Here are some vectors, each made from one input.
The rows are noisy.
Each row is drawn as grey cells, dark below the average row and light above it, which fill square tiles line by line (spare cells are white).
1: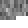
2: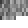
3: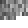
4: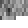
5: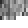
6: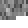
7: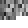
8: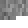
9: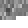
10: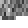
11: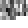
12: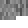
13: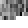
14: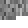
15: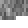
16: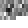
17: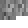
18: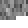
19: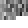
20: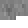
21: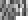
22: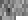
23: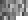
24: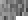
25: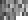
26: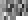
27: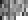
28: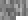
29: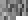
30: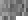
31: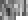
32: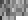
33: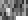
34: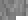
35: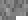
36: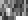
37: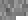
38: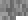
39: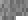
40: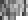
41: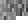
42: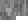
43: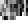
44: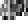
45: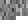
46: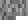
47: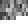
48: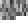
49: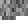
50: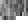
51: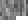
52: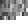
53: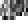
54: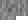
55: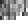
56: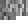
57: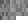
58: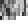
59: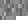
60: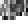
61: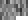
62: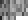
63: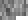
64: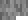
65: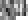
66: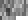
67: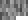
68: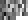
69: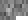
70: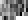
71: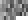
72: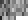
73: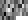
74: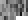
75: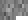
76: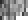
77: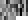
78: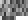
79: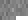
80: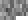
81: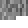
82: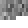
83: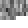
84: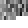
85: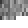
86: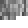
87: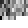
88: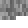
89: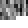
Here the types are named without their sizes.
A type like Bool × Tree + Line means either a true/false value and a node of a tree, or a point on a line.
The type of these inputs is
Bool × Circle.
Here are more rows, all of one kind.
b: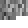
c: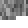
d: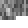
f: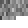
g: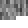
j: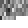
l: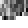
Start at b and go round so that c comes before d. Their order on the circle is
b, c, d, j, g, l, f.
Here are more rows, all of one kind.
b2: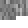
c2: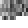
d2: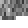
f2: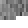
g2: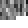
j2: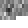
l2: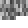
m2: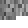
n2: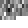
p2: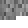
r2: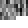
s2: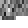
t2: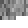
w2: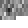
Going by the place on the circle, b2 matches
c2, f2, n2 and t2.
